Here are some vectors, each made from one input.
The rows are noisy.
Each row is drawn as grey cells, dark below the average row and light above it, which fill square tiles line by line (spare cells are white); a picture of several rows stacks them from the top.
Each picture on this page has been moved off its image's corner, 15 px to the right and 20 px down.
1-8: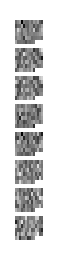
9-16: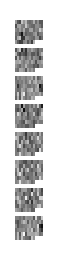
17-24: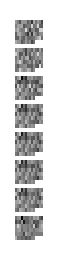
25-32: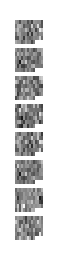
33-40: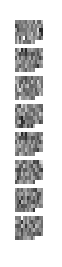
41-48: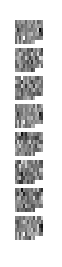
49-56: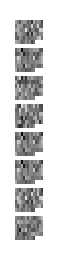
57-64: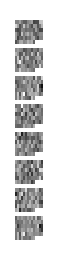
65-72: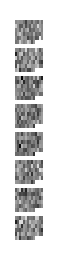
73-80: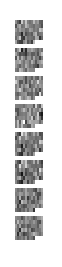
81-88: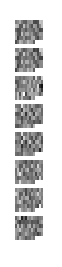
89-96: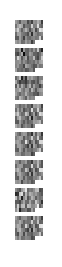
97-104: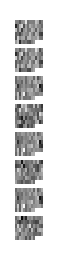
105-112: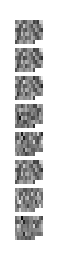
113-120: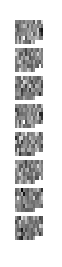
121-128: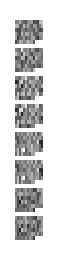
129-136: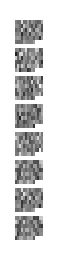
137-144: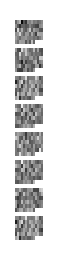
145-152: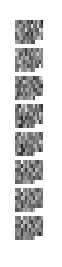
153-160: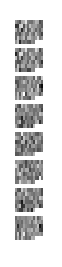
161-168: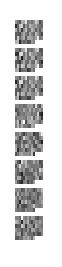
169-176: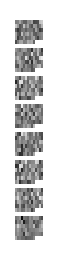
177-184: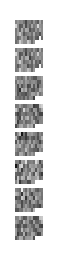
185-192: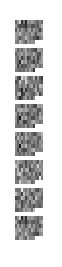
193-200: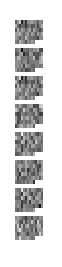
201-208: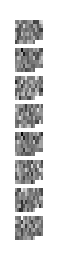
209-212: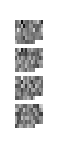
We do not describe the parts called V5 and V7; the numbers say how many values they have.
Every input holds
a value of V5, together with either one of 6 labels and a point on a 6-point line, or a point on a 4-point line, a true/false value and a value of V7.
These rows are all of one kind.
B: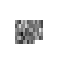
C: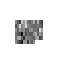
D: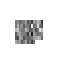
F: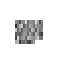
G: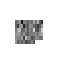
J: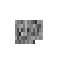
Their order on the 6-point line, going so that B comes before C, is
D, F, B, C, G, J.
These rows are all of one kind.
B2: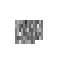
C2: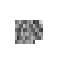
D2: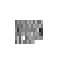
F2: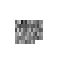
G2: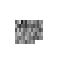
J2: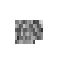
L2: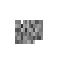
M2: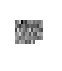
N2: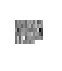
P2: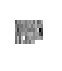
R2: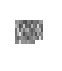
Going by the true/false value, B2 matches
C2, D2, L2 and N2.
